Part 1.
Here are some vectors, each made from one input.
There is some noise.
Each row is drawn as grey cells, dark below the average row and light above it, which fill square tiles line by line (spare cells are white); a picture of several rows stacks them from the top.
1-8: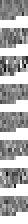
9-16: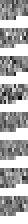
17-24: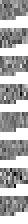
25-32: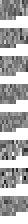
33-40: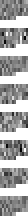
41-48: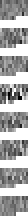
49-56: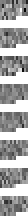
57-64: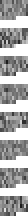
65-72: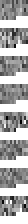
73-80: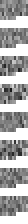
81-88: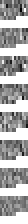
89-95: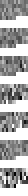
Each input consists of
one of 7 labels.
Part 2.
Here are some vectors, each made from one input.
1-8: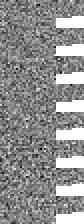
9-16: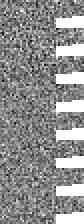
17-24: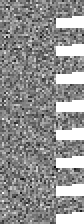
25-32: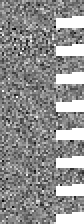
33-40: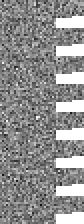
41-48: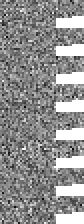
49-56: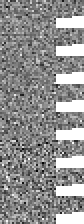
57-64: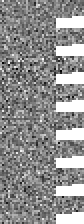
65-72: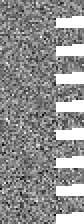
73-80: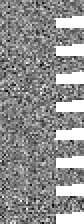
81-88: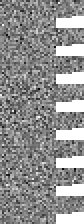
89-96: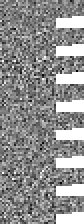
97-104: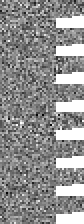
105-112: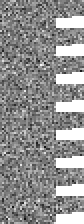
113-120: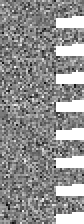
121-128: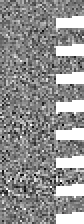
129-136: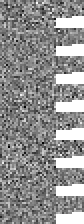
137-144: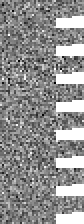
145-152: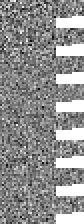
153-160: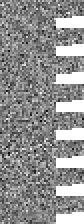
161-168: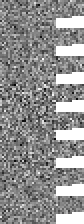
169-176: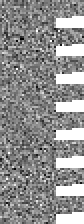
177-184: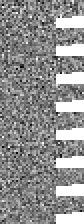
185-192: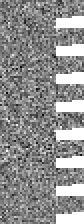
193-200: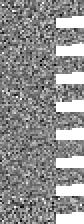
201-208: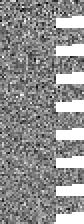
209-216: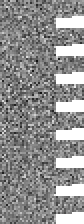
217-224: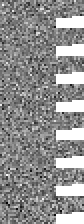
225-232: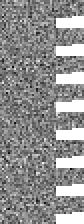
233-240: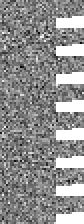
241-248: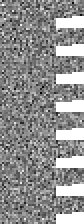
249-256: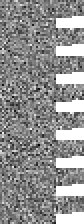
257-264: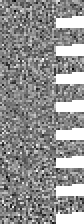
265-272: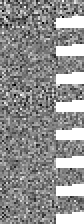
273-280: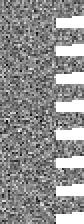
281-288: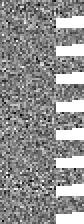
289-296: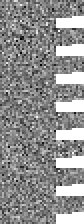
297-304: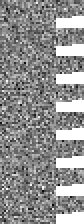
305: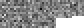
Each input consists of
five true/false values.
